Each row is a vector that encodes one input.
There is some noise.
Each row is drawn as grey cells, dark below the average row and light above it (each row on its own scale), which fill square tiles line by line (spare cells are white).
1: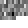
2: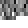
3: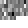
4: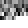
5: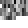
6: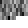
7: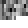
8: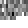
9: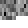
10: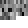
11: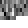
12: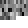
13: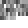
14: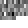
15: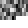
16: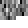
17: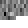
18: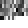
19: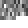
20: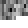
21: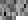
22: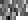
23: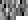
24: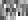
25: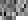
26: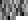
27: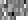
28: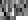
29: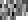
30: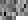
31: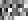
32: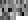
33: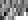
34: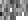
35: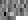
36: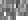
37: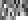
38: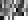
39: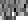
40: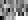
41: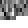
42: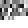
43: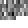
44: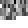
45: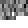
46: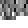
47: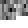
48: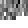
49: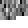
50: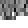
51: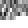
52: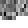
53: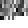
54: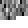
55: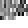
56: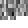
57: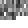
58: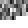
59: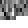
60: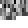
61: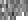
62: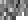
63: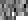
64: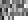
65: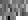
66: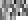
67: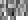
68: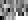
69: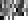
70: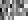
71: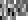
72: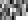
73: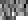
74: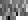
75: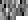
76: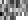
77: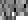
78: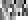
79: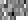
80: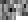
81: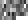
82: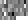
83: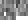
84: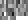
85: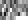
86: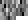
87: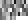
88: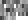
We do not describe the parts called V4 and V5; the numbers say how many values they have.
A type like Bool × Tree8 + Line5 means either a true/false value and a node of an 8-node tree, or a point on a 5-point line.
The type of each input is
(Bool × Circle6 + Unit) × V4 × V5.
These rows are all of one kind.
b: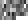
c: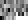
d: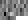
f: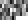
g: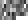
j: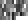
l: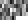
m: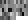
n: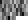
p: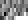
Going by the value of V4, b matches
f, g, j and l.
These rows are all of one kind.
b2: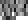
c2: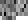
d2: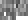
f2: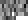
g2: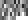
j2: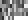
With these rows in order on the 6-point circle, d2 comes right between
c2 and g2.
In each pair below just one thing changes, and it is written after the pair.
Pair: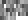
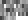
the true/false value
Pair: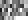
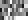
the true/false value
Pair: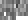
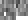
the place on the 6-point circle
